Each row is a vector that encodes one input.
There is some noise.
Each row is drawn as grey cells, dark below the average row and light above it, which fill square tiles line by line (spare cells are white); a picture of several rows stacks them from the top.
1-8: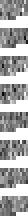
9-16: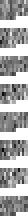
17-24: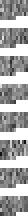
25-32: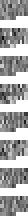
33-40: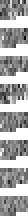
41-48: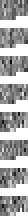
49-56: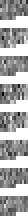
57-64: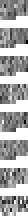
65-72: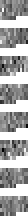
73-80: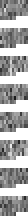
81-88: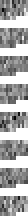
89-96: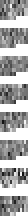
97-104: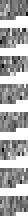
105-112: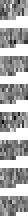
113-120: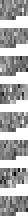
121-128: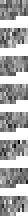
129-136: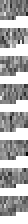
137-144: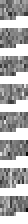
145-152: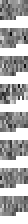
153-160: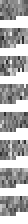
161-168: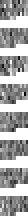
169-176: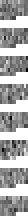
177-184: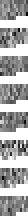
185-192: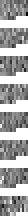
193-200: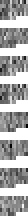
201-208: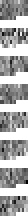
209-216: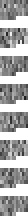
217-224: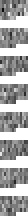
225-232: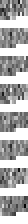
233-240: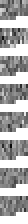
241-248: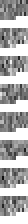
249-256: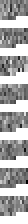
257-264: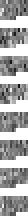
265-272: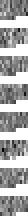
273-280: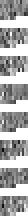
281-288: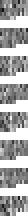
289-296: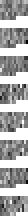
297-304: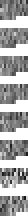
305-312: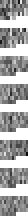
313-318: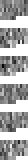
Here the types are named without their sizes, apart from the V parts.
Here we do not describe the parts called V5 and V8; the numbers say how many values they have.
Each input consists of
either a fixed value, or a label and a value of V8, or a true/false value and a value of V5.
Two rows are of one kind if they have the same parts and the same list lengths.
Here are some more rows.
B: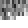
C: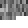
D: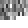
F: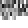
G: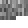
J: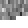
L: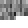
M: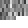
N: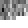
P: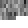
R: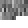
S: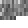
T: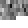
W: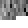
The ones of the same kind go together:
B, D, M, N
C, G, J, L, P, R, S, T, W
F

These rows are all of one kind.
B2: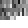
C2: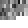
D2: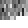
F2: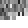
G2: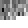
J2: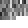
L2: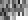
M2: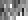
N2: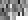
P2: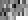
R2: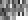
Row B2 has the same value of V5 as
D2 and M2.
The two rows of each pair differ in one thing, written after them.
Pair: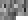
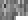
the label
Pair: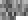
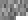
the value of V8
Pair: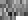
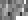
the value of V8
